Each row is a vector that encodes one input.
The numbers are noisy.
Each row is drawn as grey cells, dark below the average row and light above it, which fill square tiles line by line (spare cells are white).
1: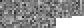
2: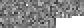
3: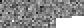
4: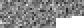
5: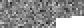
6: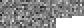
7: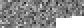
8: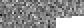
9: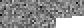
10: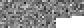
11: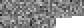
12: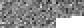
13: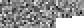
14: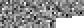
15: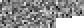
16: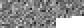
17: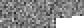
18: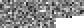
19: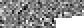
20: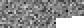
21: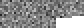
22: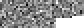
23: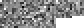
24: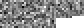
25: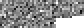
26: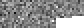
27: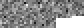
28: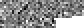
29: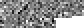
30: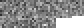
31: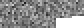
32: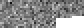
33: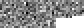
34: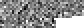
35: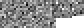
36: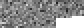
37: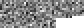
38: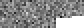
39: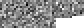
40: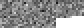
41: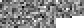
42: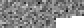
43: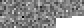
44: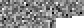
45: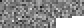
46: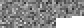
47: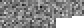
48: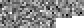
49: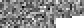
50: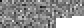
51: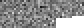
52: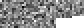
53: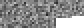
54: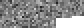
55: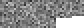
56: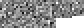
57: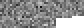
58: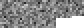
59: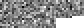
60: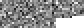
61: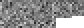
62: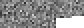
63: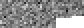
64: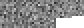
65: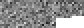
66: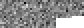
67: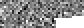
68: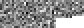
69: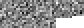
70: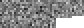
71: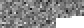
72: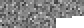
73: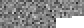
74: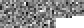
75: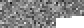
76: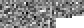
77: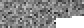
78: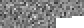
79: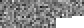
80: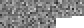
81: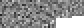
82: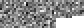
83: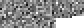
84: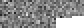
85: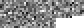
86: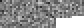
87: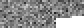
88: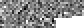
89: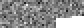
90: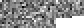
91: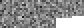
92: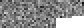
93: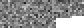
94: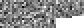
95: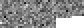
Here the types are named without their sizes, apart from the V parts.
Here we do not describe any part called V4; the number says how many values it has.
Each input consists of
either a true/false value and a value of V4, or a list of points on a line.
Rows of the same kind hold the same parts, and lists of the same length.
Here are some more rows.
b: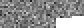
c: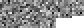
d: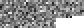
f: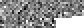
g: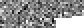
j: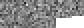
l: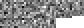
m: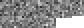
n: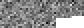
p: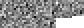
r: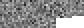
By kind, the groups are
b, j, m, r
c, d, l, p
f, g
n

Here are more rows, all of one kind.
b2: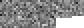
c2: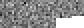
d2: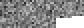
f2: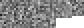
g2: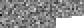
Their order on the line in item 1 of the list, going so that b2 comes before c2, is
f2, b2, g2, c2, d2.
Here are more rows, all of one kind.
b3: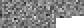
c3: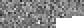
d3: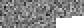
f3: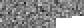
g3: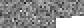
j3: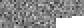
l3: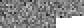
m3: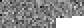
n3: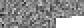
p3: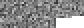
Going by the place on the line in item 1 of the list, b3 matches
c3, d3, g3 and l3.
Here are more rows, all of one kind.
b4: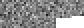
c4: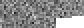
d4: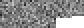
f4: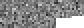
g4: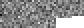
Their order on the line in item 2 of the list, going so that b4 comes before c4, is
b4, c4, f4, d4, g4.
